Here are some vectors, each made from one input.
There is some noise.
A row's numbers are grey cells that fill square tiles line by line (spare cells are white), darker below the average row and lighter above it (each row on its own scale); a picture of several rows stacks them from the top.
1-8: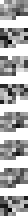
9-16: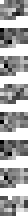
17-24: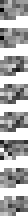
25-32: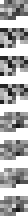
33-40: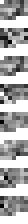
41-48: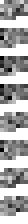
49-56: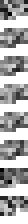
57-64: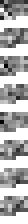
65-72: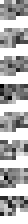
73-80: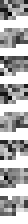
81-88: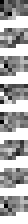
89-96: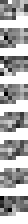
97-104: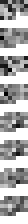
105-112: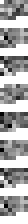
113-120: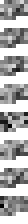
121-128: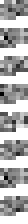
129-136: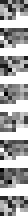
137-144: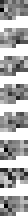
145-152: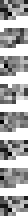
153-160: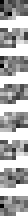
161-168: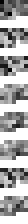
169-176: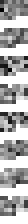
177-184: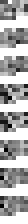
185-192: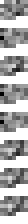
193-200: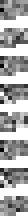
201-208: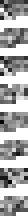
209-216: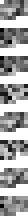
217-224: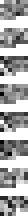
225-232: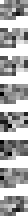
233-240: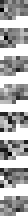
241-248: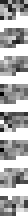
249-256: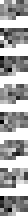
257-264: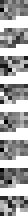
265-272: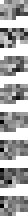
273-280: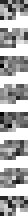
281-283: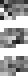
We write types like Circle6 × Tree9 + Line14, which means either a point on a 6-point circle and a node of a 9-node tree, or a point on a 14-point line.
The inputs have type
Bool × Bool × Bool + Circle11.
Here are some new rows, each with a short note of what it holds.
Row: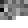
three true/false values
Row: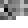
three true/false values
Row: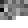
three true/false values
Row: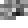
a point on an 11-point circle
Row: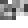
three true/false values
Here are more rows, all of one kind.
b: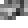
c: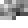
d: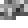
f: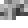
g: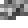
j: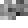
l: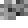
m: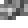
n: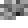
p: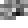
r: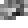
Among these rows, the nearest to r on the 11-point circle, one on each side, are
b and p.
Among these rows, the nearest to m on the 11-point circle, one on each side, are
b and g.
